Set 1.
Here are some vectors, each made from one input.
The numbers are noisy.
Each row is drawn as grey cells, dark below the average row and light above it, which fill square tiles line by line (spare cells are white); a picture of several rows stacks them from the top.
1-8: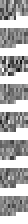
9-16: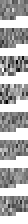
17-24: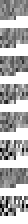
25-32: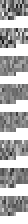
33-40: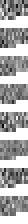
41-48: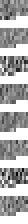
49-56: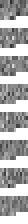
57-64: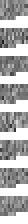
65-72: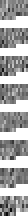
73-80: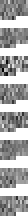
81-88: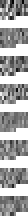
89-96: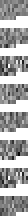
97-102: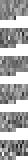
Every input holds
either one of 5 labels and three true/false values, or one of 8 labels.
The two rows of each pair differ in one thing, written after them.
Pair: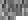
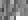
one of the three true/false values
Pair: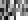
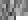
one of the three true/false values
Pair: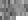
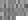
the label
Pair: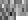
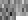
one of the three true/false values
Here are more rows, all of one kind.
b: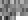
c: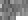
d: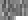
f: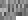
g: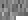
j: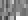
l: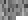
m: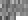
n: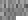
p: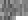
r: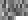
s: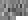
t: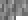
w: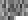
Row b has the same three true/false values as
d, p, r and w.
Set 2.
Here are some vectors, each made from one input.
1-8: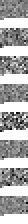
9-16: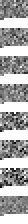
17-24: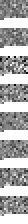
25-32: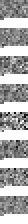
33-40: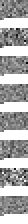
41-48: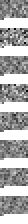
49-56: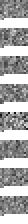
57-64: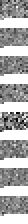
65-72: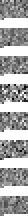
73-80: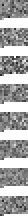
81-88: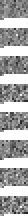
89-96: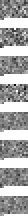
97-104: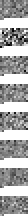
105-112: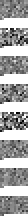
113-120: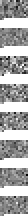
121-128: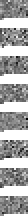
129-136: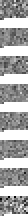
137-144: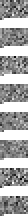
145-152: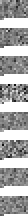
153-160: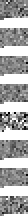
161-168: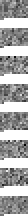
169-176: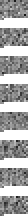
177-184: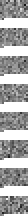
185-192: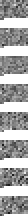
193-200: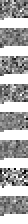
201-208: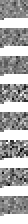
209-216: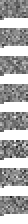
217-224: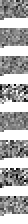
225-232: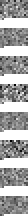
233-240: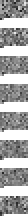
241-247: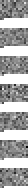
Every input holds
either a point on a 16-point circle, or a point on a 17-point circle, or one of 6 labels.
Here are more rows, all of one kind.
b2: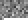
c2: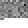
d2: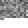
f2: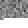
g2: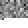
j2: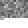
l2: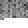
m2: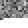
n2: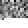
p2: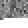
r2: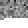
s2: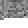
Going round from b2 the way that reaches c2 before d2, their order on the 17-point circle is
b2, l2, f2, p2, j2, c2, d2, n2, g2, m2, r2, s2.
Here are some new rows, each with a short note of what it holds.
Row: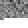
a point on a 17-point circle
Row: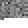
one of 6 labels
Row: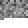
a point on a 17-point circle
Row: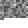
a point on a 16-point circle
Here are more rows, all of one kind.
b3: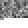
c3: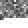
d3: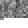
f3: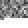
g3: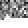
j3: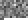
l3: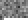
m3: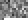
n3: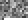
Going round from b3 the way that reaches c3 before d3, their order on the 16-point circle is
b3, l3, f3, c3, g3, m3, j3, n3, d3.
